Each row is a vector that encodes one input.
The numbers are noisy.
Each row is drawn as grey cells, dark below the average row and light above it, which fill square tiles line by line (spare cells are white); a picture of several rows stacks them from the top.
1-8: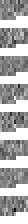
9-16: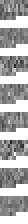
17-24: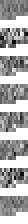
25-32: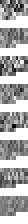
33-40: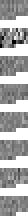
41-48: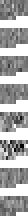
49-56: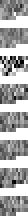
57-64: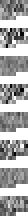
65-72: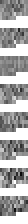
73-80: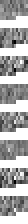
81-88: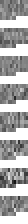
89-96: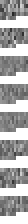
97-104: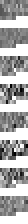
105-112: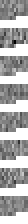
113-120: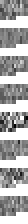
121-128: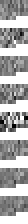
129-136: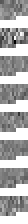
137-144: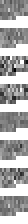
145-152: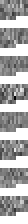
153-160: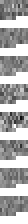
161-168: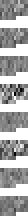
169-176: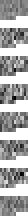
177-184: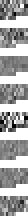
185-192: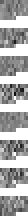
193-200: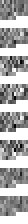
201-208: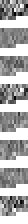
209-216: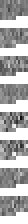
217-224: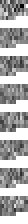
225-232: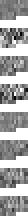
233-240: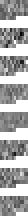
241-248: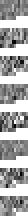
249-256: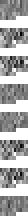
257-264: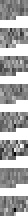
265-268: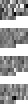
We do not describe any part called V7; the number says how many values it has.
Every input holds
a point on a 5-point line, together with a list of up to two items, each either a point on each of two 4-point lines, or a value of V7.
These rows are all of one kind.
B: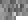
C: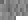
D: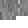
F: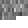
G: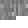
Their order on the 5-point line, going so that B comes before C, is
F, D, G, B, C.
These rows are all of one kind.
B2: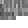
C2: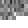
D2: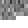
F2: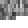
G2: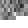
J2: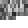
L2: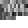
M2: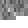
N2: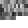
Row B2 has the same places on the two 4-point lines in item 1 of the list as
C2, D2 and F2.
